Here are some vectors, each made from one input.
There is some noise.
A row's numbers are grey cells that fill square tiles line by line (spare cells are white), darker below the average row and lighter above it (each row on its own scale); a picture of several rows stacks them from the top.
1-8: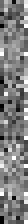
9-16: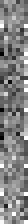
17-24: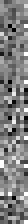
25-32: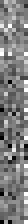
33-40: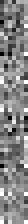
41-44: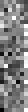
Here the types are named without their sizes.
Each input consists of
a list of items, each a point on each of two lines.
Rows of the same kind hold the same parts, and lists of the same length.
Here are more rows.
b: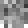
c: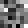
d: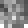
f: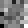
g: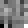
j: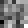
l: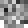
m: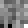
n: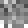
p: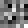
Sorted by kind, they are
b, d, l, n
c, f, g, j, m
p

